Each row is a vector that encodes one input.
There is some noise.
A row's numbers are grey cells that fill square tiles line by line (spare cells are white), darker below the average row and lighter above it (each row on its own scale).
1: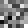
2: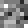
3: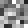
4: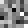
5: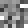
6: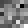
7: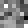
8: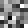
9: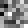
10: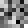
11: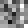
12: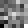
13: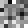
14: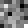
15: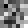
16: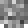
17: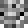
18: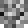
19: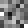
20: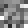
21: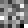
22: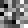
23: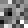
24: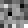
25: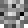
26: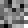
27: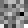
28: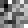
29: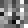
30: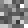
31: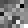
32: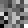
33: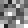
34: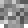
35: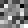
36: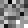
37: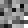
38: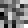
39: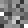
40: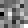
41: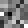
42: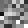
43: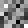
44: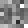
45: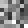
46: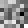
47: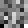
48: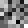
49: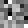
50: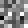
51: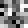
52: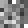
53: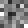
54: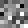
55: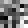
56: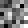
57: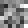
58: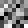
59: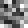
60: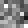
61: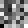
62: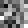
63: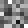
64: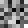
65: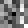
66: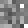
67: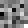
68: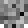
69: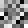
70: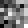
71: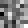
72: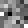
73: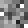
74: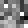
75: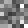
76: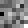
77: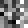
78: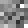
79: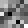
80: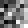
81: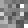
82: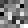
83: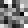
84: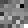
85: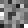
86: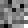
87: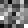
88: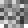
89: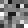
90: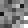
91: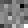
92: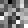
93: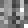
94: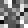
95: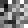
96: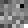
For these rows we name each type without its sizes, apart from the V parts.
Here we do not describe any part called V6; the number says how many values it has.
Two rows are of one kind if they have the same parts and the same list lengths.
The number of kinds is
2.
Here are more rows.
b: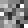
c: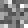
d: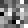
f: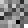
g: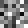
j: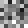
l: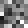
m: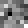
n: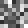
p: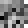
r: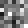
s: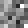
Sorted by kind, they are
b, d, f, r, s
c, g, j, l, m, n, p

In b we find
a node of a tree and a value of V6.
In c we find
four true/false values and a value of V6.
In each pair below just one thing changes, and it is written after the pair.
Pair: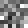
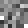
one of the four true/false values
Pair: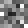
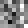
one of the four true/false values
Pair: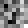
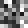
the value of V6
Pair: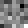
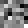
one of the four true/false values
